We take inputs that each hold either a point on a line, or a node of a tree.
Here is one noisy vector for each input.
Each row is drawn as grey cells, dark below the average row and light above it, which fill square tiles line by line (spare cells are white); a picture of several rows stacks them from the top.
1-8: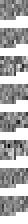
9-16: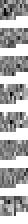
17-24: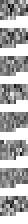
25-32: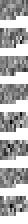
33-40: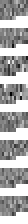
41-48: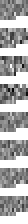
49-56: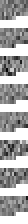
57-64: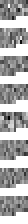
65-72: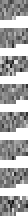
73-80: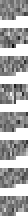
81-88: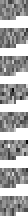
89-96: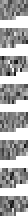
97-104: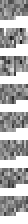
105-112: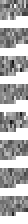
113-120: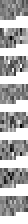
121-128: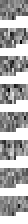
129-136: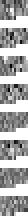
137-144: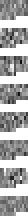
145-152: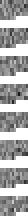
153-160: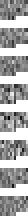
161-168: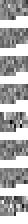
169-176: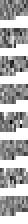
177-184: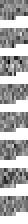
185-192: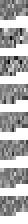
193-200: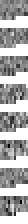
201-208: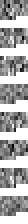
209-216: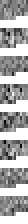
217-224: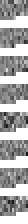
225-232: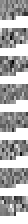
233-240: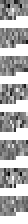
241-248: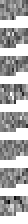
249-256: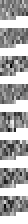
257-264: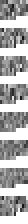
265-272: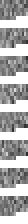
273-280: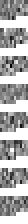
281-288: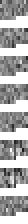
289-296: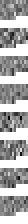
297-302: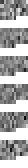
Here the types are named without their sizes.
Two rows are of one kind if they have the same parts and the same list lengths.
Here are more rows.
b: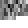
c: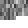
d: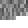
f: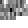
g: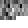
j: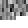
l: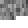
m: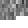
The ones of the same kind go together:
b, f, g, j
c, d, l, m

